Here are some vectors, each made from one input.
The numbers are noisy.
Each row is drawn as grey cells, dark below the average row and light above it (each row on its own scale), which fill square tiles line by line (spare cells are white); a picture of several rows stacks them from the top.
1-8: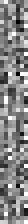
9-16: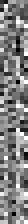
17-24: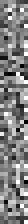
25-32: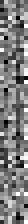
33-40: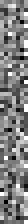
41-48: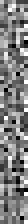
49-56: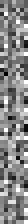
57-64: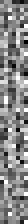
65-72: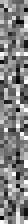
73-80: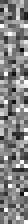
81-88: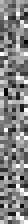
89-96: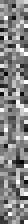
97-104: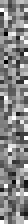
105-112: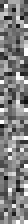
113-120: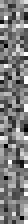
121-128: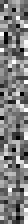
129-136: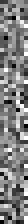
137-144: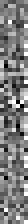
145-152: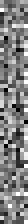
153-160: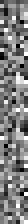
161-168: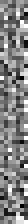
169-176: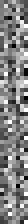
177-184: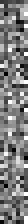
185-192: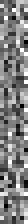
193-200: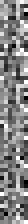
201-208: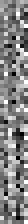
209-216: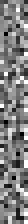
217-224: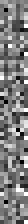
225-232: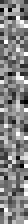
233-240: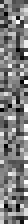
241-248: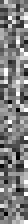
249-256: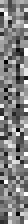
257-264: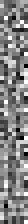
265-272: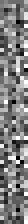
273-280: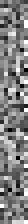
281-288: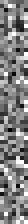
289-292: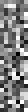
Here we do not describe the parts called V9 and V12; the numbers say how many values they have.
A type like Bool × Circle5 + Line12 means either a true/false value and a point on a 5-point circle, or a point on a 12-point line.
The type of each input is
Bool × V12 + (Circle14 + Unit) × V9.
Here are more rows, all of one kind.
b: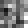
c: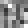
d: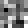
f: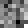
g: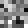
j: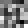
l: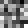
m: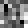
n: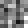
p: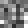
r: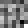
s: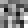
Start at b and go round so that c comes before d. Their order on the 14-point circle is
b, n, f, l, s, p, m, c, g, d, r, j.
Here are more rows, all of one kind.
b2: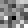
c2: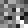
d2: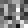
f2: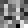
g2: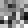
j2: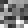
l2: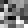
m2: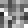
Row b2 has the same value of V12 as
j2 and l2.
